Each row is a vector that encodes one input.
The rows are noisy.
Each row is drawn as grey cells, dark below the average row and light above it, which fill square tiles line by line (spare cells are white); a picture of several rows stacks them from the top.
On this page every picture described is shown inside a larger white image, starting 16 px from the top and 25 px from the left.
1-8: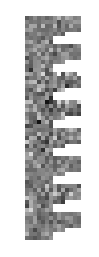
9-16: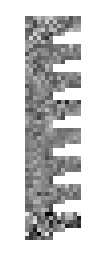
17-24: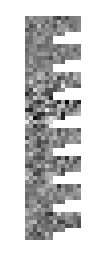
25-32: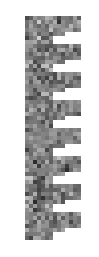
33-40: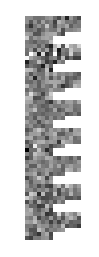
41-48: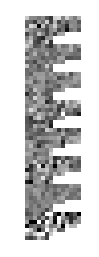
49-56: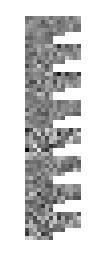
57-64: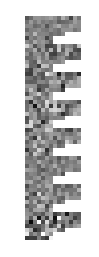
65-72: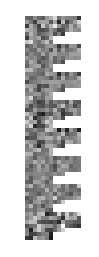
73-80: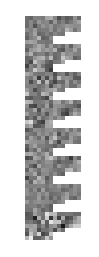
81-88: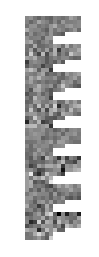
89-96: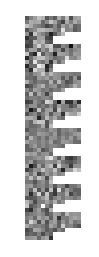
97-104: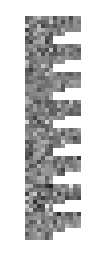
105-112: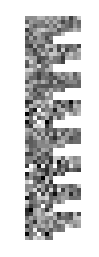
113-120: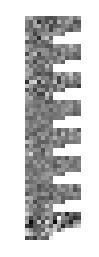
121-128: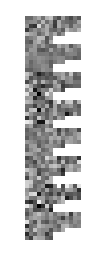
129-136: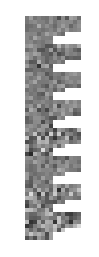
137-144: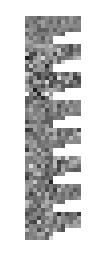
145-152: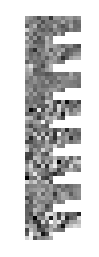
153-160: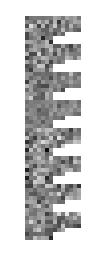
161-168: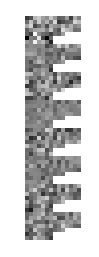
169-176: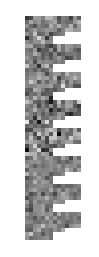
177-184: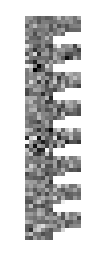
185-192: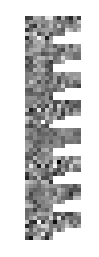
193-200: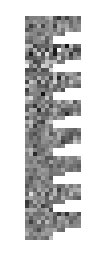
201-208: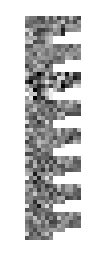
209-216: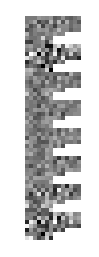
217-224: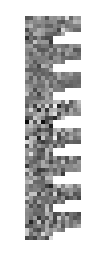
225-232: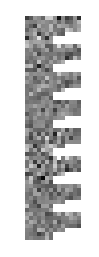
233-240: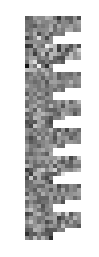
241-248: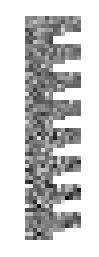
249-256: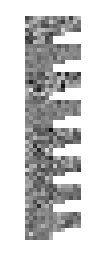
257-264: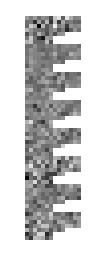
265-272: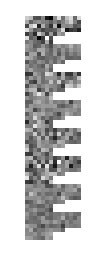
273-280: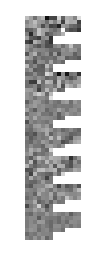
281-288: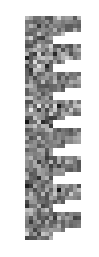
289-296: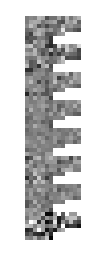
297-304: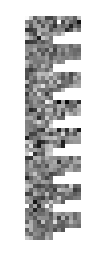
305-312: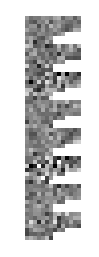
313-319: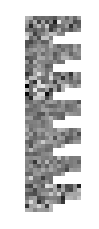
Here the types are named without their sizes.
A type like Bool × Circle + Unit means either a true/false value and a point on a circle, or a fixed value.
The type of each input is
Label × Label + Line × (Tree + Unit).
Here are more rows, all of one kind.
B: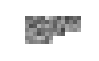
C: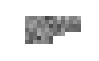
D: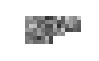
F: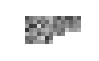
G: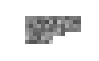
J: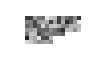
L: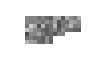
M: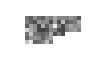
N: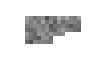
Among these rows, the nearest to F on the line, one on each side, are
C and D.
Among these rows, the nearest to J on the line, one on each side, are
B and N.
